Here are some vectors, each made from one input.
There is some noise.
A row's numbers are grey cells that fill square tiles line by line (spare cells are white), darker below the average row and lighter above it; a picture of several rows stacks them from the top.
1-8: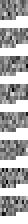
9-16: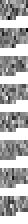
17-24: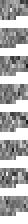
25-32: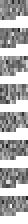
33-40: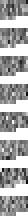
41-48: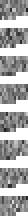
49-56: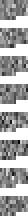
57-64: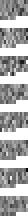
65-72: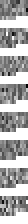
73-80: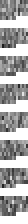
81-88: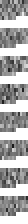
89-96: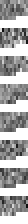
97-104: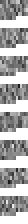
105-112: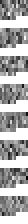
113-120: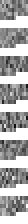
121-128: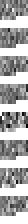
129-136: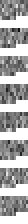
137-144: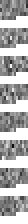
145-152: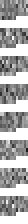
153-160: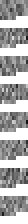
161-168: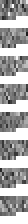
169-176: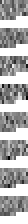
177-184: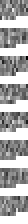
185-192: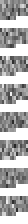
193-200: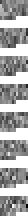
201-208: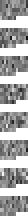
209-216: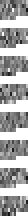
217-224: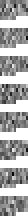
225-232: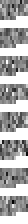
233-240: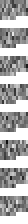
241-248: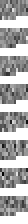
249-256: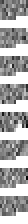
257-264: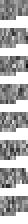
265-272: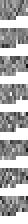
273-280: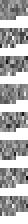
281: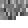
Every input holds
a list of up to three items, each a point on a 3-point line and a point on an 8-point line.
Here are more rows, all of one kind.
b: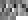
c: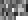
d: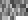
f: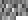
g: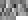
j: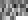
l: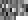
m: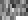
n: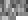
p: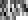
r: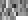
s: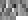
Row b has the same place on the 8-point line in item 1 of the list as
g, r and s.
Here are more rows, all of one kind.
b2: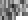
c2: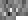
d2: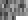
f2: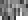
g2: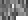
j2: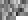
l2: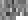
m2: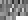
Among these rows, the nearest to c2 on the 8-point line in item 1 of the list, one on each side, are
b2 and j2.
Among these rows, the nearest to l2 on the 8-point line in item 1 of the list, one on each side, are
b2 and m2.
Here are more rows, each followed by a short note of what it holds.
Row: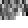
the empty list
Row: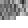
a list of three items
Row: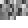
a list of three items
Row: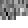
a list of three items
